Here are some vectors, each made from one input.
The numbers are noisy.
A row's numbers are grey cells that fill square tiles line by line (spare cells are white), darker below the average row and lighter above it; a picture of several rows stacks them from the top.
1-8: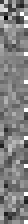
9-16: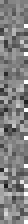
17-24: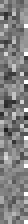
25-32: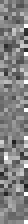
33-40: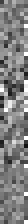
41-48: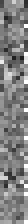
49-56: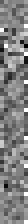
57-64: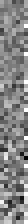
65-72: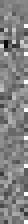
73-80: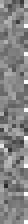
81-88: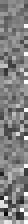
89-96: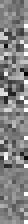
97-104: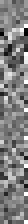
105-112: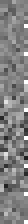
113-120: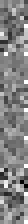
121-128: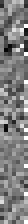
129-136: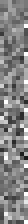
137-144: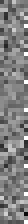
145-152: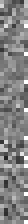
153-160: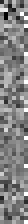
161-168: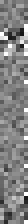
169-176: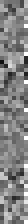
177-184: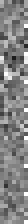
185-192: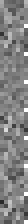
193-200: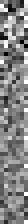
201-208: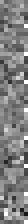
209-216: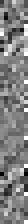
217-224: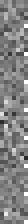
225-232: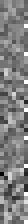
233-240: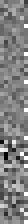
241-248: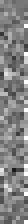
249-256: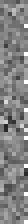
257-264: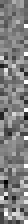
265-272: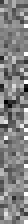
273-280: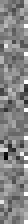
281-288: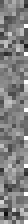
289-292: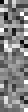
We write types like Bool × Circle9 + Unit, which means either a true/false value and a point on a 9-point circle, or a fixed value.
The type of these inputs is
Bool × (Line7 + Line15).
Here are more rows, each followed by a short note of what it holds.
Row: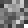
a point on a 7-point line and a true/false value
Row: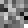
a point on a 15-point line and a true/false value
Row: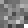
a point on a 7-point line and a true/false value
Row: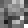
a point on a 7-point line and a true/false value
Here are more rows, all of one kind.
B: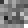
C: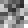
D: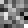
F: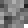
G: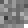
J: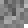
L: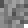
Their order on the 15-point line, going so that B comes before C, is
J, F, G, D, B, L, C.
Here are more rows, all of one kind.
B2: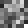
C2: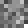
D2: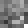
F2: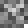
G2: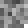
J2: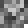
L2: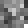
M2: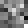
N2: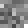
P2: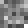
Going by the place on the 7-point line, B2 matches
F2, G2 and J2.
